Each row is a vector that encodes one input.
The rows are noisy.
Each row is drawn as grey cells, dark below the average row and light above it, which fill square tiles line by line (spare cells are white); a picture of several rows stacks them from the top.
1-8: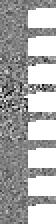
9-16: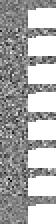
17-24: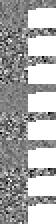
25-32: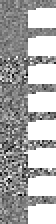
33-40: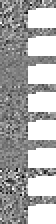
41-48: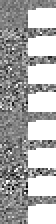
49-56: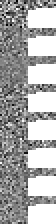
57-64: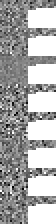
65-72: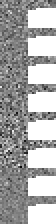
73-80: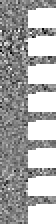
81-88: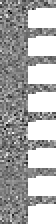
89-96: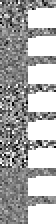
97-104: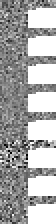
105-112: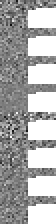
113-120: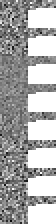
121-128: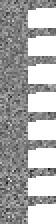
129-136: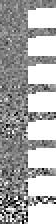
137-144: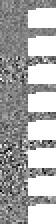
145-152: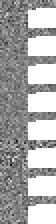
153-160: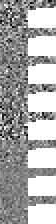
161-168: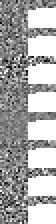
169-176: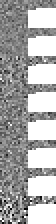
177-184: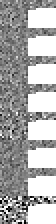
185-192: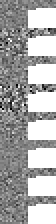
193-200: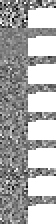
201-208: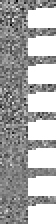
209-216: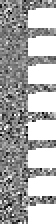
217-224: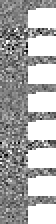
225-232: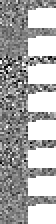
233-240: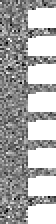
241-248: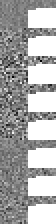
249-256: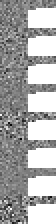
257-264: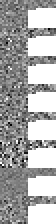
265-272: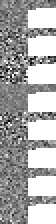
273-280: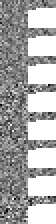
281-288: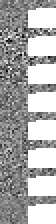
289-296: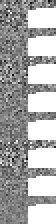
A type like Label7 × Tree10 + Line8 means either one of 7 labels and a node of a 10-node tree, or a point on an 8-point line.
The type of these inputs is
Bool × Label11 + Unit.
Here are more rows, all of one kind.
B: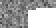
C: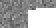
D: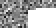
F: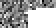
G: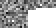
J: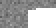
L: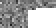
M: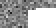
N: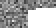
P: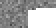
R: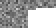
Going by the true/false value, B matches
D, G, J and R.
